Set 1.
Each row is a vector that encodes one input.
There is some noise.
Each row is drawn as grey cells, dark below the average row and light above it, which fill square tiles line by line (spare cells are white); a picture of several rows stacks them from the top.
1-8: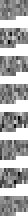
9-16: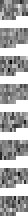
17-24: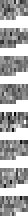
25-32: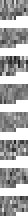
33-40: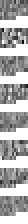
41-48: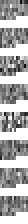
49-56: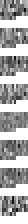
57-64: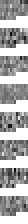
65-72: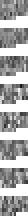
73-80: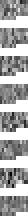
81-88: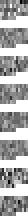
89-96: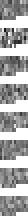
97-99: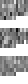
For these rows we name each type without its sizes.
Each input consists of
a point on a line.
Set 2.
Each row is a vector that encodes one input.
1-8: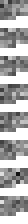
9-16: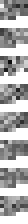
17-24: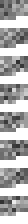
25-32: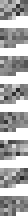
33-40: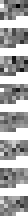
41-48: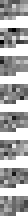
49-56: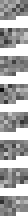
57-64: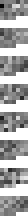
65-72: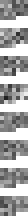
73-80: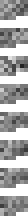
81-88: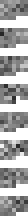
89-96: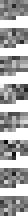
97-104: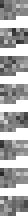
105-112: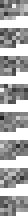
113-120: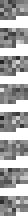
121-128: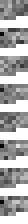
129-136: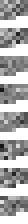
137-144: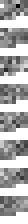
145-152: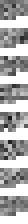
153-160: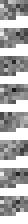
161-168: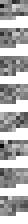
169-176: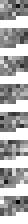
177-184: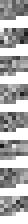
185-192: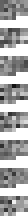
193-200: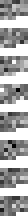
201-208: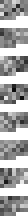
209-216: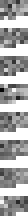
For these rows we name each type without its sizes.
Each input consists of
a point on a line.
